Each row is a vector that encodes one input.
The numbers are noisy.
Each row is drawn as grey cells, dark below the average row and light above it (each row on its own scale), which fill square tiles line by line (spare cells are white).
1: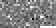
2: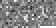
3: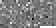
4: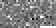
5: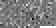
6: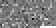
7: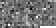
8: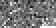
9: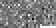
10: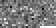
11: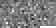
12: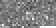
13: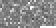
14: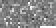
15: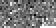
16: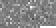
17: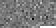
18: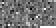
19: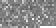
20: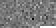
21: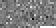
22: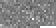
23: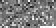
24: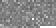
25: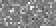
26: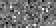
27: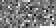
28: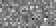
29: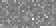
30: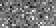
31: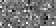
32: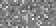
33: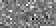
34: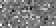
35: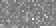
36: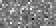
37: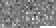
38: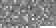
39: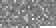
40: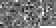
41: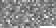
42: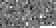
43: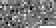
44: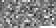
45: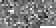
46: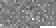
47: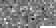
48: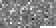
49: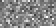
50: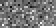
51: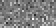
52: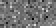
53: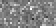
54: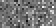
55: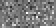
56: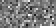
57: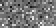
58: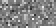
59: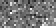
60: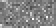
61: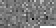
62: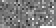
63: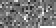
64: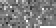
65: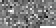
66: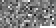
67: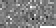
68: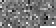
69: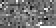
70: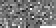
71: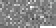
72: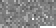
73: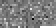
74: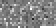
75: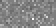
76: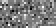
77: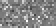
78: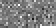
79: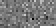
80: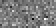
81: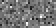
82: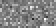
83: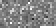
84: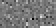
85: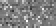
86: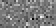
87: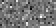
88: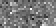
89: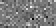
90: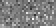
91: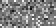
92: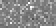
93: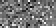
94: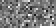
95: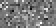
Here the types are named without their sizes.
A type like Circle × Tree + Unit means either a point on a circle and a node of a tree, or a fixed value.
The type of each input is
Bool × Label + Unit.
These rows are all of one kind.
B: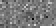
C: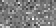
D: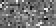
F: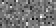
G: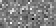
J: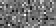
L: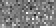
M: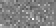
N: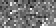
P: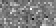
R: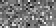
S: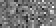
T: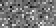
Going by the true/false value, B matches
D, F and J.
